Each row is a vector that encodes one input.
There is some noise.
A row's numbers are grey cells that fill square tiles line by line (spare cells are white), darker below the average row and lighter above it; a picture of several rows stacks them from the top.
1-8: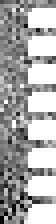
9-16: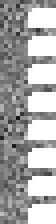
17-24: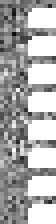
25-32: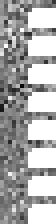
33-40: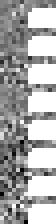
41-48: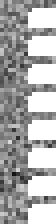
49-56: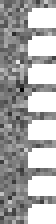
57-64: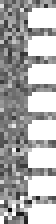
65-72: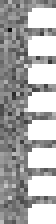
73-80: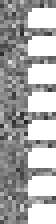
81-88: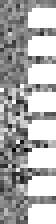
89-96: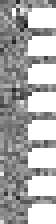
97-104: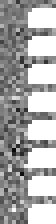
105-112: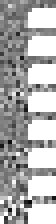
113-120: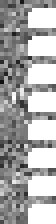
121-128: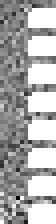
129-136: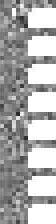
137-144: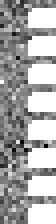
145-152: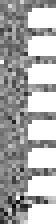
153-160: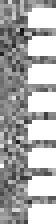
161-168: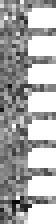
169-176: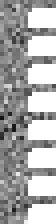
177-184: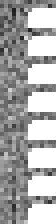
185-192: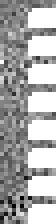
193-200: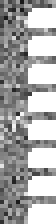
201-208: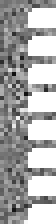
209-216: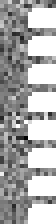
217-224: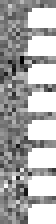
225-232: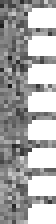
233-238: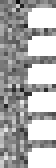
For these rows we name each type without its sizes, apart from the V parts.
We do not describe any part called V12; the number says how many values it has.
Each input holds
a value of V12, together with a list of points on a line.
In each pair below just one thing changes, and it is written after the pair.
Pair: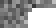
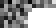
the place on the line in item 1 of the list
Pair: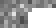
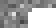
the place on the line in item 1 of the list
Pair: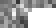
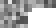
the value of V12
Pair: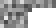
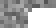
the value of V12
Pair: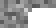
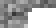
the value of V12
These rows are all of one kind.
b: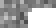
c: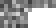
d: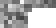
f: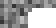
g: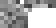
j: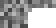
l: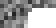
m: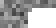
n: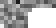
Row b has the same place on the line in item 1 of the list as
c, g and l.
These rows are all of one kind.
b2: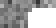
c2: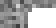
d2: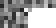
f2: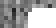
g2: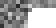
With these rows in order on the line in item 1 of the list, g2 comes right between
b2 and f2.
